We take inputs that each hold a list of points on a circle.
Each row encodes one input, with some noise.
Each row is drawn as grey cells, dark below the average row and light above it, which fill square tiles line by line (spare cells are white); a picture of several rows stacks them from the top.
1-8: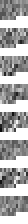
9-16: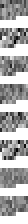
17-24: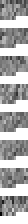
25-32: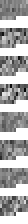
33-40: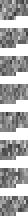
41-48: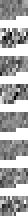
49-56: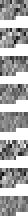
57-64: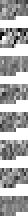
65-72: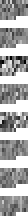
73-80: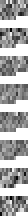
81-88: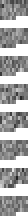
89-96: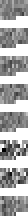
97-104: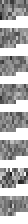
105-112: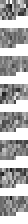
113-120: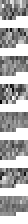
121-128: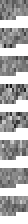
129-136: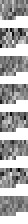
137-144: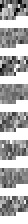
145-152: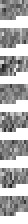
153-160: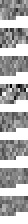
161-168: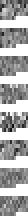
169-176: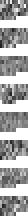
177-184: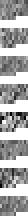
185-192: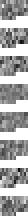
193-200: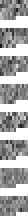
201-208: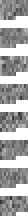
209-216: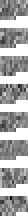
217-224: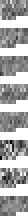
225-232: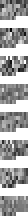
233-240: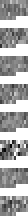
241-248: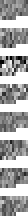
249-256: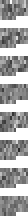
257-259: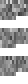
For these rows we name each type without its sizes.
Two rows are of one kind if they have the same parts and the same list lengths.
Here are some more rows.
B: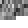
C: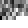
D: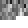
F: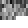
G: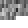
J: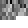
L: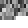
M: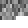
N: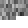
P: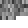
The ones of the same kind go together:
B, P
C, D, J, L, M
F, G, N

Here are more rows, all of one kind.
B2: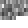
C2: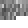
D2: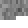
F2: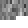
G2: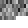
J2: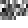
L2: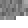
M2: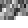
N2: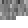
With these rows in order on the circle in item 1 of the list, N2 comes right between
J2 and L2.
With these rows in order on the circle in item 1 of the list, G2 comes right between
C2 and M2.
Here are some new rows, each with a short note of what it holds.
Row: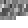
a list of two items
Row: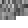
the empty list
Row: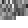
the empty list
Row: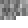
a list of two items
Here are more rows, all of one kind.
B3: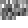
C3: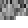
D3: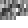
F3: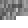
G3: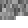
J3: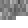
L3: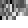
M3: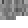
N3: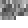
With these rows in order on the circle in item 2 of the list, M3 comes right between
D3 and L3.
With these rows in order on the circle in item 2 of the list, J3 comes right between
B3 and N3.
